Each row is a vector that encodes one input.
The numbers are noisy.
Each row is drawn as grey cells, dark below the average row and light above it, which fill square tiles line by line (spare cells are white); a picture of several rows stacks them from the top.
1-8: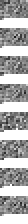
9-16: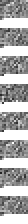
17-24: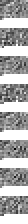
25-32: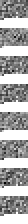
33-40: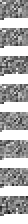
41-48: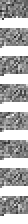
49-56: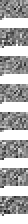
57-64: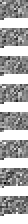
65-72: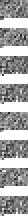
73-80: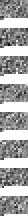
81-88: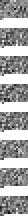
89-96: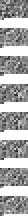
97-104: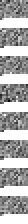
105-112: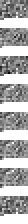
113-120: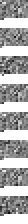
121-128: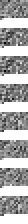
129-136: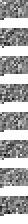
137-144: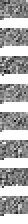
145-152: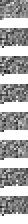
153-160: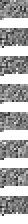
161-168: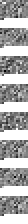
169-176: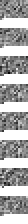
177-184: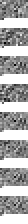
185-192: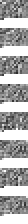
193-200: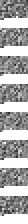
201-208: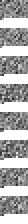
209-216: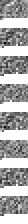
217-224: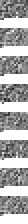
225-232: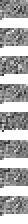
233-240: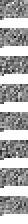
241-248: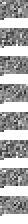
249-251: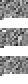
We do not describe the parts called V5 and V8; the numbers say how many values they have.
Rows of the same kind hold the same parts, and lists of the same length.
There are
3 kinds of row.
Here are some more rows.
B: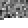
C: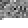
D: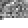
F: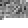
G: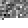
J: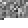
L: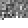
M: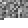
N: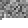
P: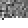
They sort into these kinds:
B, G, L, P
C, D, F, N
J, M

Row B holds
a value of V8.
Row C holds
a point on a 6-point line and a node of a 10-node tree.
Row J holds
a point on a 7-point line and a value of V5.
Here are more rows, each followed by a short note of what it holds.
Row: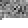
a point on a 6-point line and a node of a 10-node tree
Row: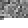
a point on a 6-point line and a node of a 10-node tree
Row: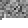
a point on a 6-point line and a node of a 10-node tree
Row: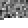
a value of V8
